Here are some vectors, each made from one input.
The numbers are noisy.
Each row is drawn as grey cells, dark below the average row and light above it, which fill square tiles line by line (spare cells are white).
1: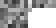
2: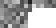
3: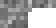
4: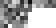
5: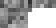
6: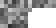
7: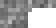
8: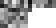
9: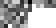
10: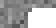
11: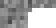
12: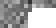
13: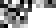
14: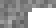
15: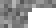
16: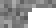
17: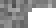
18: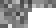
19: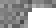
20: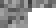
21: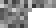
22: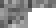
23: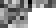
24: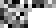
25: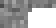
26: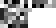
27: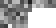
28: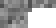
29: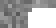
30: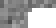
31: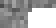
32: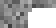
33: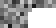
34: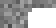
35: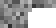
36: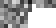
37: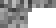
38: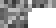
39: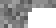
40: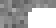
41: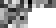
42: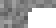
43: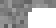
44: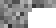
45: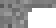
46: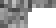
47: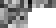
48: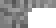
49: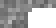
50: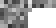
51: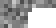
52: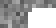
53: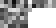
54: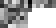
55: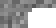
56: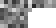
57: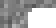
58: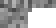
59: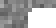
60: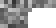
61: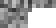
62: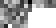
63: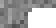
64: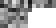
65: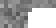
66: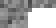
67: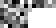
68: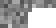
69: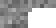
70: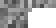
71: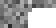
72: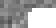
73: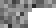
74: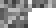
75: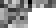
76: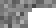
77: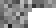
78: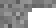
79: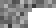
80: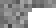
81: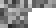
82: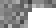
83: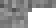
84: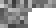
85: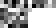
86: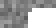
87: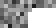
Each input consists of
a true/false value, together with either one of 5 labels, or a point on a 4-point line.
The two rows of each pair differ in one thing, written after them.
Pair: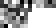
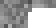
the true/false value
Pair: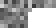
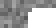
the true/false value
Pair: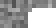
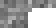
the true/false value
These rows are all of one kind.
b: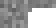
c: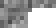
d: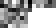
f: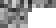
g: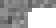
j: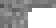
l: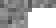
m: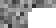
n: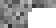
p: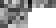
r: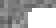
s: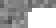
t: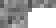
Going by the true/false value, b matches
d, f, j and n.
